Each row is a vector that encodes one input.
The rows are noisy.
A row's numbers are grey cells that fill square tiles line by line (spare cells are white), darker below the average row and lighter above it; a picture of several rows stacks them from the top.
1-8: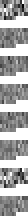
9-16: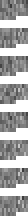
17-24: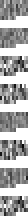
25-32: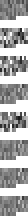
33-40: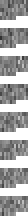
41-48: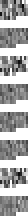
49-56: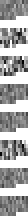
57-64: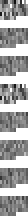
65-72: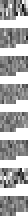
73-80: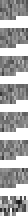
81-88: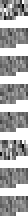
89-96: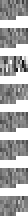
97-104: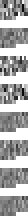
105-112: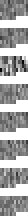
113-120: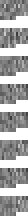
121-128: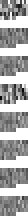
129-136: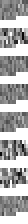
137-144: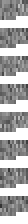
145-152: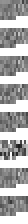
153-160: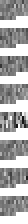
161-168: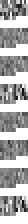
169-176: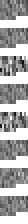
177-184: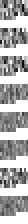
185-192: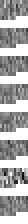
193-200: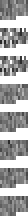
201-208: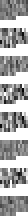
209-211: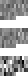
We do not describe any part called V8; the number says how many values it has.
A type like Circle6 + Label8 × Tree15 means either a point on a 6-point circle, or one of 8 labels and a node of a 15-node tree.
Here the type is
Bool × List2(V8) + Line10.
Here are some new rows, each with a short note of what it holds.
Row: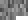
a true/false value, together with a list of two items
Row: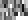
a point on a 10-point line
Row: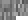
a true/false value, together with a list of one item
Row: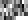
a point on a 10-point line
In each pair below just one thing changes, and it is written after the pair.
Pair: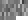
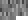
the true/false value
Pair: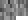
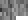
the value of V8 in item 1 of the list
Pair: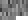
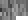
the value of V8 in item 1 of the list
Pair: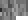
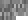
the true/false value
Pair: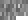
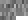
the value of V8 in item 1 of the list
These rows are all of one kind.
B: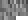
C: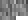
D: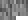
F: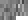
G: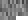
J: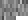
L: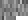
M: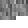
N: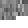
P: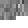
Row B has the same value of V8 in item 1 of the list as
J and L.
